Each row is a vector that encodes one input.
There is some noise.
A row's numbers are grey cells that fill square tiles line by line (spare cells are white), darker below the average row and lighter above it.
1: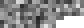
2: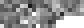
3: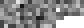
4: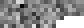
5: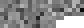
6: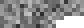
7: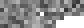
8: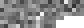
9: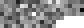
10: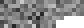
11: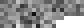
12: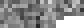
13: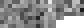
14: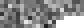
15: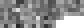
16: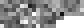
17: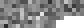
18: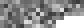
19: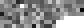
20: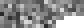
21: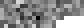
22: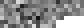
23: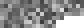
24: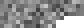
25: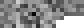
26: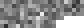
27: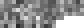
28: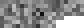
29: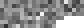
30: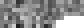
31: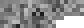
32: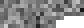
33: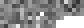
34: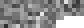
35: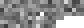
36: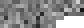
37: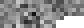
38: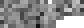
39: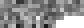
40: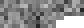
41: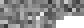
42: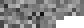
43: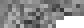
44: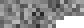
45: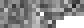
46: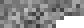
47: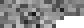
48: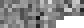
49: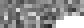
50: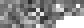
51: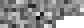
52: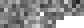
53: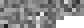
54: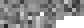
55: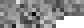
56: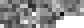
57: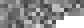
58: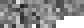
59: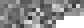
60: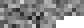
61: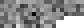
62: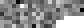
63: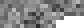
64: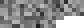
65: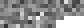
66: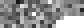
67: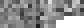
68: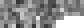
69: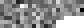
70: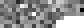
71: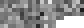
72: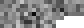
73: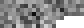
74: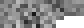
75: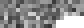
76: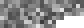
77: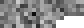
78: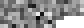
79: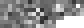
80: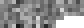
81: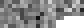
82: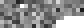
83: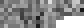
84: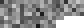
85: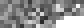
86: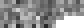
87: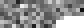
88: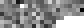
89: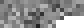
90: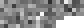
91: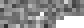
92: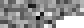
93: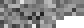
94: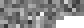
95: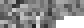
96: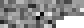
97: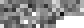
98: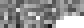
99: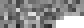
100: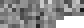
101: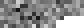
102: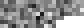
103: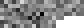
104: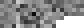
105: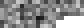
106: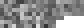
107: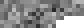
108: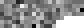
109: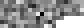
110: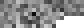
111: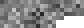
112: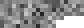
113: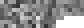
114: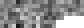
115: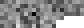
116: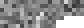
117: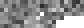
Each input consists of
a true/false value, together with either a fixed value, or a node of a 10-node tree.
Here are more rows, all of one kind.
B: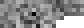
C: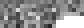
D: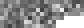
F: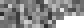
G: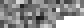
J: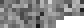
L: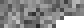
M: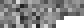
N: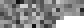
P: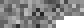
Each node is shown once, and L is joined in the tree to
B, N and P.
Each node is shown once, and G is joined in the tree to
D.
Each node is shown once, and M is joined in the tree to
B and D.
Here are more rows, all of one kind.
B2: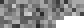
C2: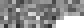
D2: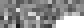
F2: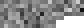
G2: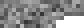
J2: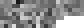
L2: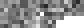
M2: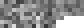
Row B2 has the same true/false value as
F2 and G2.
